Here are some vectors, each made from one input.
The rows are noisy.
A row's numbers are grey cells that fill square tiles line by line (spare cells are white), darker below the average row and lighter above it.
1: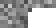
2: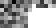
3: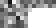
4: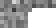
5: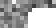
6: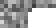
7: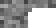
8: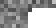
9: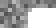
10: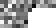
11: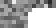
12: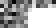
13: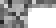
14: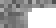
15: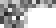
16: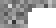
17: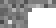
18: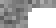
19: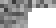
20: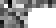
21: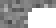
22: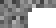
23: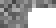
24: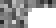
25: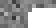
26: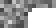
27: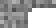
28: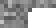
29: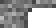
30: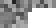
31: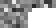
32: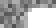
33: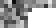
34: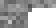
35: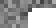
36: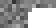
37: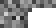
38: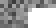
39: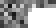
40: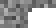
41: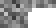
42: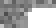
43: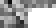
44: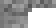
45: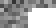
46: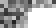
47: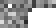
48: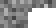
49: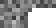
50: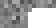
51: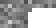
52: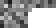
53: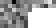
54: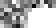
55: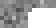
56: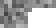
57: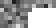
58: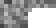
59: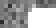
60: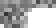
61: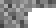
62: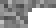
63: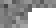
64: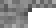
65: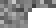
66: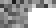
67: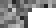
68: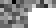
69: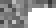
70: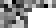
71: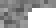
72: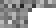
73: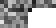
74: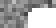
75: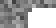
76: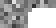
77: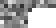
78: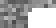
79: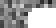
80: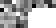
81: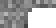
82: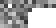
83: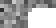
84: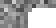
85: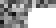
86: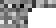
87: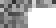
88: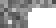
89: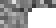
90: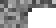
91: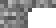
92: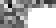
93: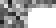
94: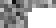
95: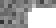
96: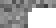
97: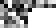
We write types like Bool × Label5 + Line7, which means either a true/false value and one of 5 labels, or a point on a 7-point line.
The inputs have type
Label5 × (Label5 + Line8 × Line9).
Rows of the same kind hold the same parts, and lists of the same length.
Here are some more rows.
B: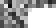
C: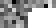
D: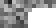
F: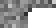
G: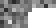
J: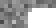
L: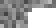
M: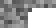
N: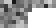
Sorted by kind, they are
B, F, J, M, N
C, D, G, L

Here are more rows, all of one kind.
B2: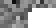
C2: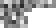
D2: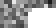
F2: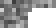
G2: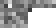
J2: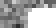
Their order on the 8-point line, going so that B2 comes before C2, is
B2, J2, D2, F2, C2, G2.
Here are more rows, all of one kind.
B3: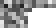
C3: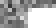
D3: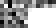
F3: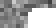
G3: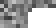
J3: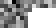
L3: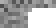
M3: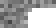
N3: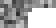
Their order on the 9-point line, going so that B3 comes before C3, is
G3, L3, M3, D3, J3, B3, N3, F3, C3.
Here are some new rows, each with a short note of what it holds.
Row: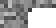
one of 5 labels, a point on an 8-point line and a point on a 9-point line
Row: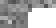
two labels (each one of 5)
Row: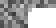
one of 5 labels, a point on an 8-point line and a point on a 9-point line
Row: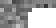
one of 5 labels, a point on an 8-point line and a point on a 9-point line
